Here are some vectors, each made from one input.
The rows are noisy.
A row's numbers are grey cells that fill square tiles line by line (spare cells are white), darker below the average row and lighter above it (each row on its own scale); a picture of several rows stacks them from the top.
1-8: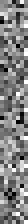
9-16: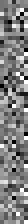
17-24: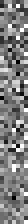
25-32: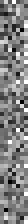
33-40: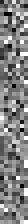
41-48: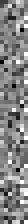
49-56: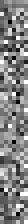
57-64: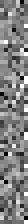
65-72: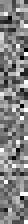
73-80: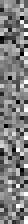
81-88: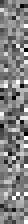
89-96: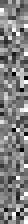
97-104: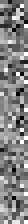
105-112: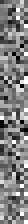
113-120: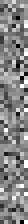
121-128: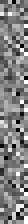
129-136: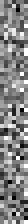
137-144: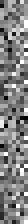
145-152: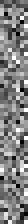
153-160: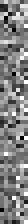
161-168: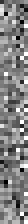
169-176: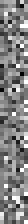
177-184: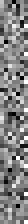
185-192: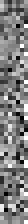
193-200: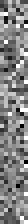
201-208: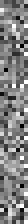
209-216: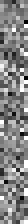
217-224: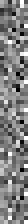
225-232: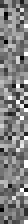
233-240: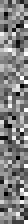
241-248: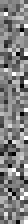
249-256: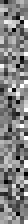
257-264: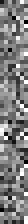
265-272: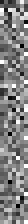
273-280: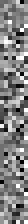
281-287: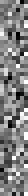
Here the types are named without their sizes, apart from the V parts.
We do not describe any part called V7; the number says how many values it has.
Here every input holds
four true/false values, together with either a point on a line, or a value of V7.
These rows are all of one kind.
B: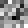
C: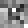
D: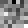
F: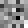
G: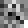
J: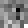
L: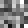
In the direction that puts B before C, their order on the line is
B, G, D, C, F, J, L.
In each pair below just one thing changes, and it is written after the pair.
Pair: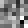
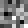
the place on the line
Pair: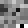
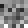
the place on the line
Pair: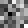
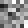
one of the four true/false values
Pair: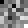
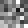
the place on the line
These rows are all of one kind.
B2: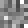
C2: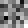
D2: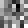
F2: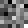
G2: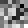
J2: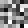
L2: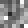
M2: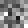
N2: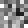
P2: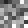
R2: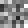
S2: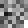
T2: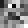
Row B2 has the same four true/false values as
G2, L2, N2 and P2.
